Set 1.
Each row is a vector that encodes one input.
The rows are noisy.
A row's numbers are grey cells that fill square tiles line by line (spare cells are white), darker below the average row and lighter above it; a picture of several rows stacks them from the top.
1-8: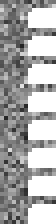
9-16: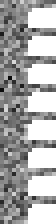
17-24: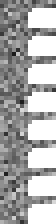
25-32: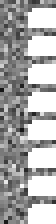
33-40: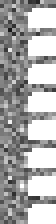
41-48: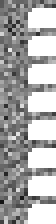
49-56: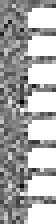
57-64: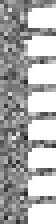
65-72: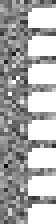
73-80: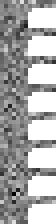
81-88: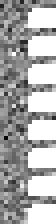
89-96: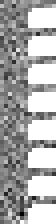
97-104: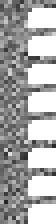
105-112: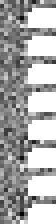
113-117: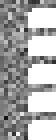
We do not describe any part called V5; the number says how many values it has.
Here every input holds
either a point on a 9-point line and a value of V5, or three true/false values.
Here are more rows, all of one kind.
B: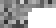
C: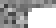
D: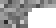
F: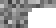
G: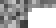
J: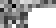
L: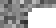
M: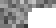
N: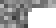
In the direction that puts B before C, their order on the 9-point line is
G, L, B, F, J, M, C, D, N.
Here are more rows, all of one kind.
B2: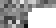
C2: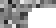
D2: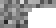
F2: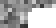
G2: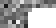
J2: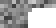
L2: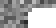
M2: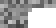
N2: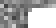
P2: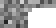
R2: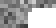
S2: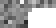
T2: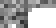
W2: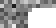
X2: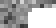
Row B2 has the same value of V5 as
F2, J2, R2 and X2.
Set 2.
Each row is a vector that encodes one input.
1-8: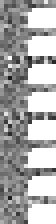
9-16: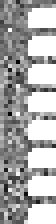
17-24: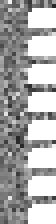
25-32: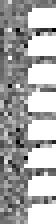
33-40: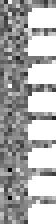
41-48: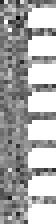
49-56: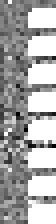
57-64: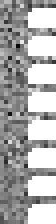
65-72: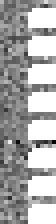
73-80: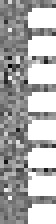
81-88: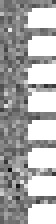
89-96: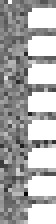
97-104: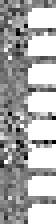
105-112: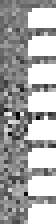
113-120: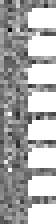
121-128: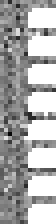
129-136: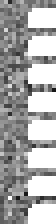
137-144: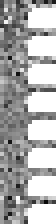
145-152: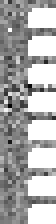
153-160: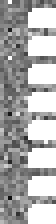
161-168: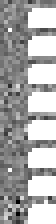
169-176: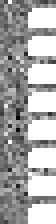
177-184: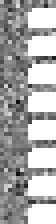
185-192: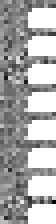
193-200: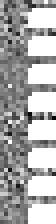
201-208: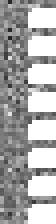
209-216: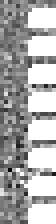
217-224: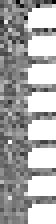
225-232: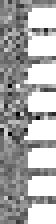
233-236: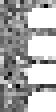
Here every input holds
either a point on an 8-point circle and a true/false value, or a point on a 13-point line.
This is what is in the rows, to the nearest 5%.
About 35% of them hold a point on an 8-point circle and a true/false value. The rest hold a point on a 13-point line.
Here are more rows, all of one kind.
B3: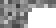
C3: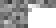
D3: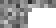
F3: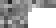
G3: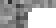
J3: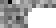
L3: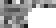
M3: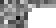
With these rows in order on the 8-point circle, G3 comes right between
F3 and L3.
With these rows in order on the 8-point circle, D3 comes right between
B3 and C3.
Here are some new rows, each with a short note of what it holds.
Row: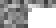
a point on an 8-point circle and a true/false value
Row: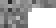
a point on an 8-point circle and a true/false value
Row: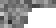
a point on a 13-point line
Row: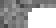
a point on a 13-point line
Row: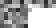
a point on an 8-point circle and a true/false value
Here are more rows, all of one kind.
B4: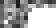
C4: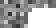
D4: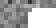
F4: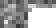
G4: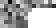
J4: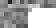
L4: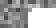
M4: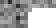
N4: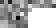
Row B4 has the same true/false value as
C4, M4 and N4.
